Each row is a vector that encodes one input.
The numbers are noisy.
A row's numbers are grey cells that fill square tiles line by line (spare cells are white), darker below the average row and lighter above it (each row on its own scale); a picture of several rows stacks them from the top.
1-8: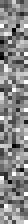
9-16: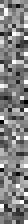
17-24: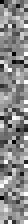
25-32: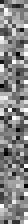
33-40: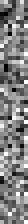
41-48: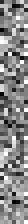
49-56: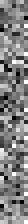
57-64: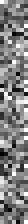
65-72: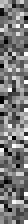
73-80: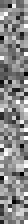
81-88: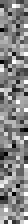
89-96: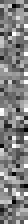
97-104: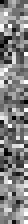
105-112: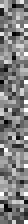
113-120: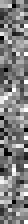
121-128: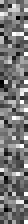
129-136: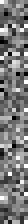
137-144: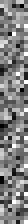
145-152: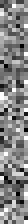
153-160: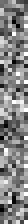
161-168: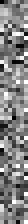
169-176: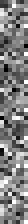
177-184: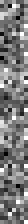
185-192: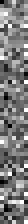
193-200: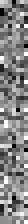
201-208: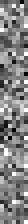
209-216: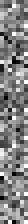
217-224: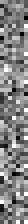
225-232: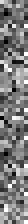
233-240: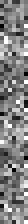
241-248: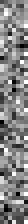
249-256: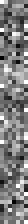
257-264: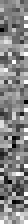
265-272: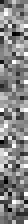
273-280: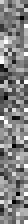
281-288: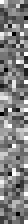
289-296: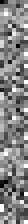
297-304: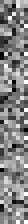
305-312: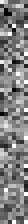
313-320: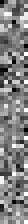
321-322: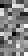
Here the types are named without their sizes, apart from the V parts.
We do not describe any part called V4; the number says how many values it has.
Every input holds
a list of items, each a label and a value of V4.
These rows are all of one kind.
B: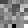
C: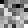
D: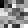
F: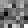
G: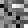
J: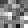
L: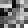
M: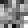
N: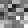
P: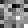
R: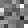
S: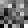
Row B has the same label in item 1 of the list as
L and M.
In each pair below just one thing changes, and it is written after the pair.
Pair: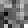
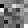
the label in item 1 of the list
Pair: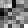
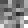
the label in item 2 of the list
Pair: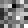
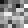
the value of V4 in item 1 of the list
